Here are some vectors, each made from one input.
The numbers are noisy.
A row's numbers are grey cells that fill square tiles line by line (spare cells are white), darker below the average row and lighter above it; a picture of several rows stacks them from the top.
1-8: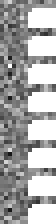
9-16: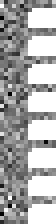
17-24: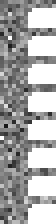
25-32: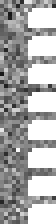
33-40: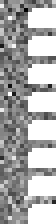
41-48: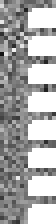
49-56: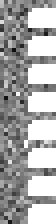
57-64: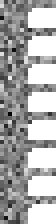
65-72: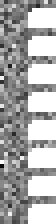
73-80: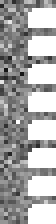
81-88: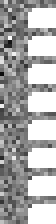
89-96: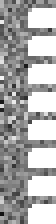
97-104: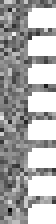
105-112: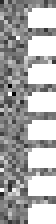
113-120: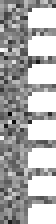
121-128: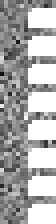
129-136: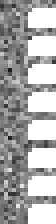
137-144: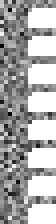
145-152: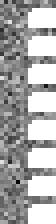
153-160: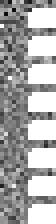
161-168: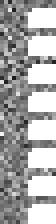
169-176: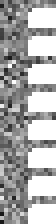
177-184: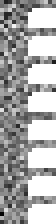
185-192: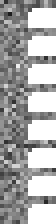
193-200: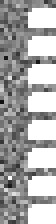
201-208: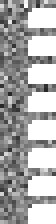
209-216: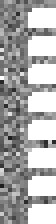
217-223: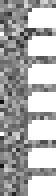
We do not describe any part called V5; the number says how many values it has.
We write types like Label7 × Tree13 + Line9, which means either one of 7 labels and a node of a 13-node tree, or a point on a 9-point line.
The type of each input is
Bool × V5 + Label8 × (Tree9 + Unit) + Line9.
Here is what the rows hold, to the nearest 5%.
About 60% of them hold one of 8 labels, together with either a fixed value, or a node of a 9-node tree. About 20% of them hold a point on a 9-point line. The rest hold a true/false value and a value of V5.
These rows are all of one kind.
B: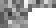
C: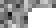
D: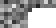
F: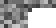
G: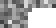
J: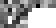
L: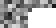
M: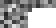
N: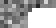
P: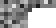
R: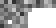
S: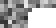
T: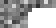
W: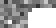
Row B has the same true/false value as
C, G, L and S.
